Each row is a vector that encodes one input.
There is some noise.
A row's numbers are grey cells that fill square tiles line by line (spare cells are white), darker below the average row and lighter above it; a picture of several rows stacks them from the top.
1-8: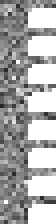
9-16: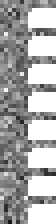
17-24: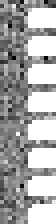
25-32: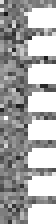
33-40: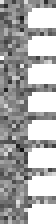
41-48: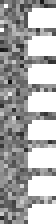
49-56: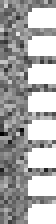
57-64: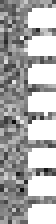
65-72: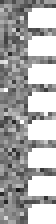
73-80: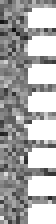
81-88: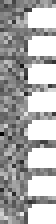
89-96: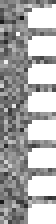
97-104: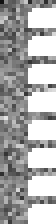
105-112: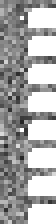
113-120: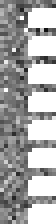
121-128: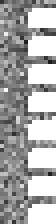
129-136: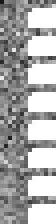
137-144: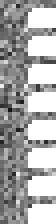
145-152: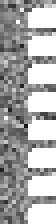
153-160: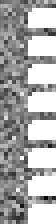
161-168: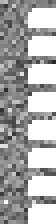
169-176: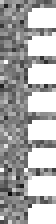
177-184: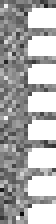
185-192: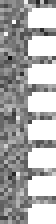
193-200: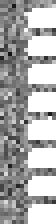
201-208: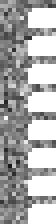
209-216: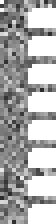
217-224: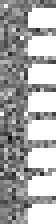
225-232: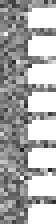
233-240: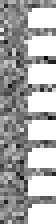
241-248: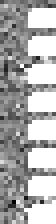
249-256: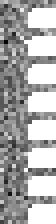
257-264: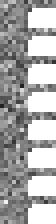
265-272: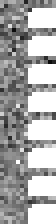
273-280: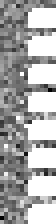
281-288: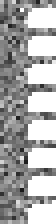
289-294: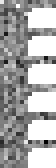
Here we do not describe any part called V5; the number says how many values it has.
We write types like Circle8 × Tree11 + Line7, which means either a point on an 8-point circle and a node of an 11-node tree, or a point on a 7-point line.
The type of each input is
Bool × Label12 + (Circle11 + Unit) × V5.
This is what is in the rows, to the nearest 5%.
About 40% of them hold one of 12 labels and a true/false value. The rest hold a value of V5, together with either a point on an 11-point circle, or a fixed value.
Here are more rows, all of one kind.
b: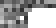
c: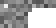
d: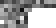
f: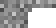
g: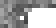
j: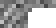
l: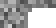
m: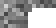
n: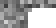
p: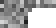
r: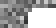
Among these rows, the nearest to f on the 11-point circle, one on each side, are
p and r.
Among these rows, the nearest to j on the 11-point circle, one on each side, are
d and p.
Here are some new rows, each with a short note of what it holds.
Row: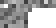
a point on an 11-point circle and a value of V5
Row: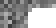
one of 12 labels and a true/false value
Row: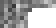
one of 12 labels and a true/false value
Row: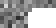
a value of V5
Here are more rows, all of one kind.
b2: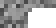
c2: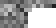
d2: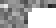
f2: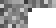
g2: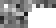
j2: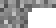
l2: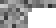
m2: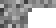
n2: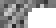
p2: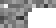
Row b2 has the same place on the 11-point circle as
c2, d2 and g2.
